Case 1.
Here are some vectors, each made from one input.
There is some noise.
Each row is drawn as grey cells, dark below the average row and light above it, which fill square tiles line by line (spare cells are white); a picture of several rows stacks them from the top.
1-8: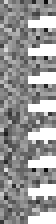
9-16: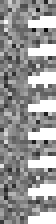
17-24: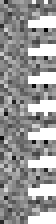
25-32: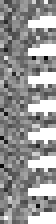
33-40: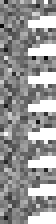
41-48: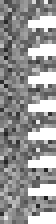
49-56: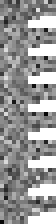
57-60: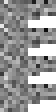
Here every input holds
a point on an 8-point line and a true/false value.
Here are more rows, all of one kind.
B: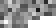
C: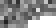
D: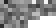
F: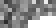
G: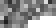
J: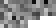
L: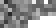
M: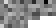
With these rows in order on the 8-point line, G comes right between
C and M.
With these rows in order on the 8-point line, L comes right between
D and F.
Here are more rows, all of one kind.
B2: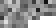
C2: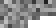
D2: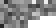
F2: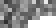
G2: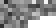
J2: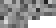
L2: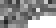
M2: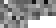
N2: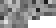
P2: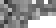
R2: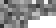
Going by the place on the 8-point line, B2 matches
D2, G2, N2 and R2.
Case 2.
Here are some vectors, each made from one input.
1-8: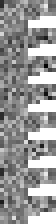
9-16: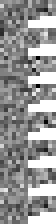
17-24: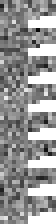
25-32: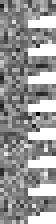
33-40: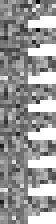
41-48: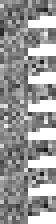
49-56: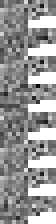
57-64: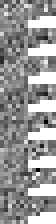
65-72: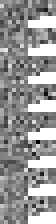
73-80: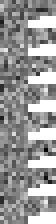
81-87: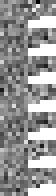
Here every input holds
either one of 5 labels, or a point on a 10-point line.
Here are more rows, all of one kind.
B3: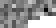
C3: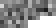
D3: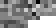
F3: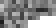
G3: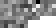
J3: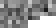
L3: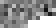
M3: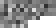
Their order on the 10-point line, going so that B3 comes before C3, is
G3, D3, M3, L3, B3, J3, C3, F3.
